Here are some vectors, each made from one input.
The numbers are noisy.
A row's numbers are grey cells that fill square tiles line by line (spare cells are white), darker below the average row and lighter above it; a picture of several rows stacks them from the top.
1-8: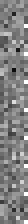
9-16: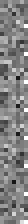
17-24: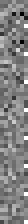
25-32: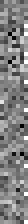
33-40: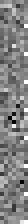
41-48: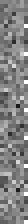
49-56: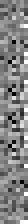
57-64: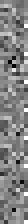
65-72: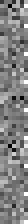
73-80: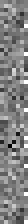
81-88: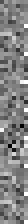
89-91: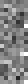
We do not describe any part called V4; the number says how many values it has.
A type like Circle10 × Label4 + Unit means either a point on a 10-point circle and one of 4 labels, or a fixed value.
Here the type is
Line3 × Line3 + Line5 × List2(V4).
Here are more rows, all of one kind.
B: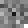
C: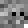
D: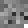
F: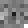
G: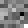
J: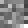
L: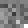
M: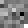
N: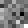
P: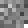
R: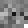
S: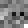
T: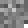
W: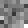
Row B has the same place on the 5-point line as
D, F, L and R.
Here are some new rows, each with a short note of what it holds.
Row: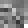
a point on a 5-point line, together with the empty list
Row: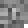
a point on a 5-point line, together with a list of one item
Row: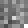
a point on a 5-point line, together with a list of one item
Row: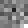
a point on a 5-point line, together with a list of one item
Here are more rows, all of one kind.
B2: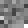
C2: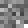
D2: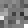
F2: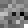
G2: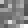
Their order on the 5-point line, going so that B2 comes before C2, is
G2, B2, C2, D2, F2.
